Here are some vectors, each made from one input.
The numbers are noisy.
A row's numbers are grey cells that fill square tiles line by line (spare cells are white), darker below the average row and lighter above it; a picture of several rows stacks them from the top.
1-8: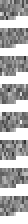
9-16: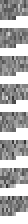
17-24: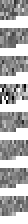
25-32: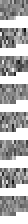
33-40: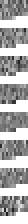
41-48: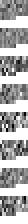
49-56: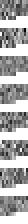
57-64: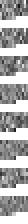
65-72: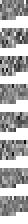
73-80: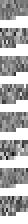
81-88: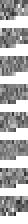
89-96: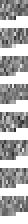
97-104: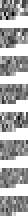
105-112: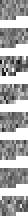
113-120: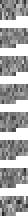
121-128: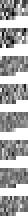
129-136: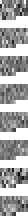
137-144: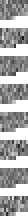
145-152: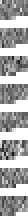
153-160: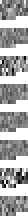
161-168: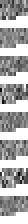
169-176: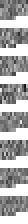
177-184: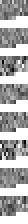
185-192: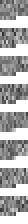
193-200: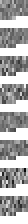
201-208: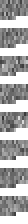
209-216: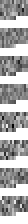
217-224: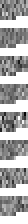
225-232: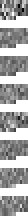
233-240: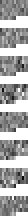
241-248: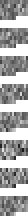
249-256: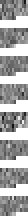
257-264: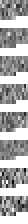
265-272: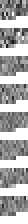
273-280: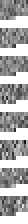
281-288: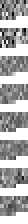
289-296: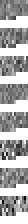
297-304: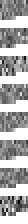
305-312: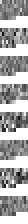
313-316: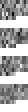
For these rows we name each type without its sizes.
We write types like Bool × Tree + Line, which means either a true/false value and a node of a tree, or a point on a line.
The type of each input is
Line.
